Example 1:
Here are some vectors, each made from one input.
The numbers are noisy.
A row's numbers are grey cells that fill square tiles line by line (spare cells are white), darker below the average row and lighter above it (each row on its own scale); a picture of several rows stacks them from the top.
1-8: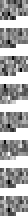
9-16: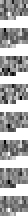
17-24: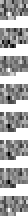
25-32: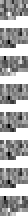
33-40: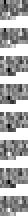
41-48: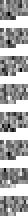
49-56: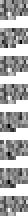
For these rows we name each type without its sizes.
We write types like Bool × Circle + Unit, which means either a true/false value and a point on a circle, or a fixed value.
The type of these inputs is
Line.
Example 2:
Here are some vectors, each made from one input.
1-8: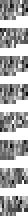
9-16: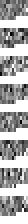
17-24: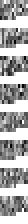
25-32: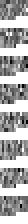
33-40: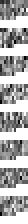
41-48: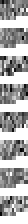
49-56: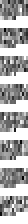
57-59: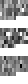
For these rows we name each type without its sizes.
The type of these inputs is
Line × Line.
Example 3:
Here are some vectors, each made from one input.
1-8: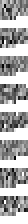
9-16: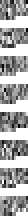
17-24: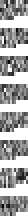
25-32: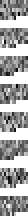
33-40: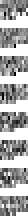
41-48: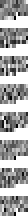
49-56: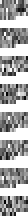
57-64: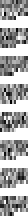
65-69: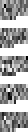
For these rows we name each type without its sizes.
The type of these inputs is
Bool × Bool × Bool × Bool.
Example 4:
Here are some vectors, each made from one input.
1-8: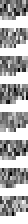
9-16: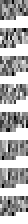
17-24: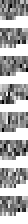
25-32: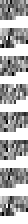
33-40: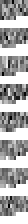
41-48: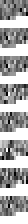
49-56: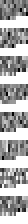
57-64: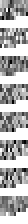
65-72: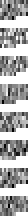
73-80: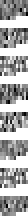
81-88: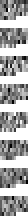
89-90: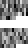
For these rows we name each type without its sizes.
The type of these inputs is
Line.
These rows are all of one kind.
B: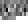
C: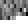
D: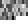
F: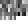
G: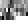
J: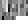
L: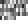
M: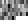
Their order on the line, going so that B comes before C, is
L, F, B, D, M, J, G, C.
